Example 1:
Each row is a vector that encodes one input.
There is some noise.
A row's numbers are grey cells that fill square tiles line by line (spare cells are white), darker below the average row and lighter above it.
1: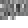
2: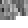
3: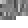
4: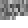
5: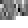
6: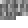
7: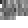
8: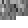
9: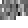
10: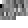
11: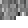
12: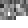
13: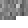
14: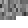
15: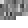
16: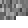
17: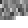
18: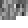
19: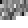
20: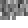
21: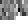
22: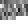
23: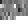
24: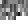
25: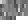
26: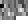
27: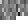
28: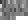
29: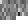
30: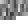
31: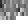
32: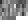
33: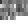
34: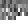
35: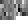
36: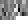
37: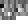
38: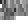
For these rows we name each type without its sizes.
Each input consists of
a label and a true/false value.
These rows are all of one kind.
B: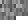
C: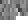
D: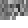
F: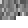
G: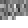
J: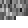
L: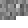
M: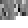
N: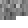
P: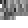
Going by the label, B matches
J, L, M and N.
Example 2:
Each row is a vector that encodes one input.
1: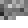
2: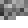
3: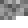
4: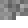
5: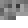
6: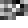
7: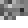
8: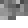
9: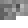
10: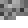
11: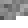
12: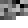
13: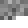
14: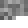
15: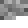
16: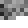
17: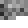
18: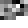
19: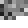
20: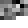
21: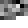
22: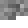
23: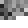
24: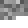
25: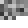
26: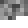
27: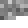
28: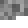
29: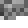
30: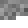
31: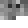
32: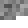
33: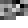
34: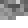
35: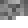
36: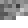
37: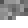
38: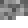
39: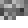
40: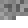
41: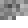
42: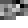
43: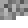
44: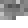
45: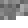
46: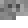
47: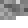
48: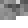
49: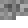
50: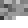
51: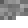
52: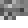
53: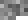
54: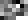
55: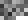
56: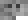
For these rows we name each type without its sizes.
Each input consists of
a list of points on a line.
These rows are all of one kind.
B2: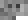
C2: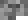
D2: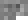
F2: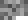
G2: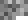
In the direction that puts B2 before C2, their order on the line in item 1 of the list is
B2, D2, C2, G2, F2.
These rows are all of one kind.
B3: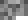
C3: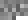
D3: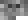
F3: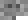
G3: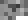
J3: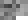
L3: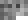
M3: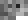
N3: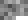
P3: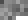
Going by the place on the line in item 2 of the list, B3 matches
C3, L3 and M3.
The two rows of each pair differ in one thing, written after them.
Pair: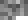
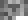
the place on the line in item 2 of the list
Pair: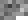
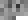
the place on the line in item 1 of the list
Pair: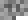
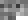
the place on the line in item 2 of the list
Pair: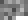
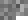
the place on the line in item 1 of the list
